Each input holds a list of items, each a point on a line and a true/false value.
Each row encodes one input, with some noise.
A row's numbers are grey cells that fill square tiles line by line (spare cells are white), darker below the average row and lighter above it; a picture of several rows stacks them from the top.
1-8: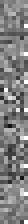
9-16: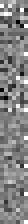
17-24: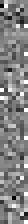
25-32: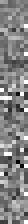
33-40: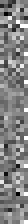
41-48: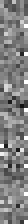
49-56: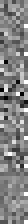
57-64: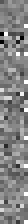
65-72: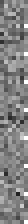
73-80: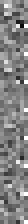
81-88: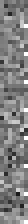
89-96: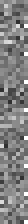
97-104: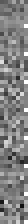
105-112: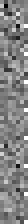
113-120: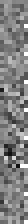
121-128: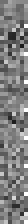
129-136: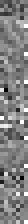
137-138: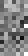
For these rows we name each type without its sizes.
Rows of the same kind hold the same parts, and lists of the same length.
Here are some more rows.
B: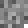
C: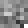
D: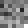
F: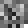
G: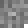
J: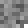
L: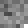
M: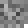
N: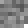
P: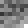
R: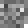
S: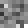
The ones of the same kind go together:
B, D, G, L, R
C, J, M, N, P, S
F

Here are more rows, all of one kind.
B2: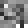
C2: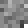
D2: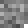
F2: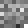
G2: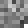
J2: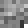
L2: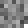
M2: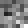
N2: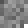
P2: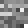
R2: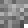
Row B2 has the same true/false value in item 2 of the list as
C2, J2, N2 and R2.
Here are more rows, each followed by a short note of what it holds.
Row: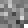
a list of one item
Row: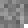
a list of one item
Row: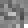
a list of two items
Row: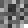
the empty list
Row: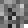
the empty list
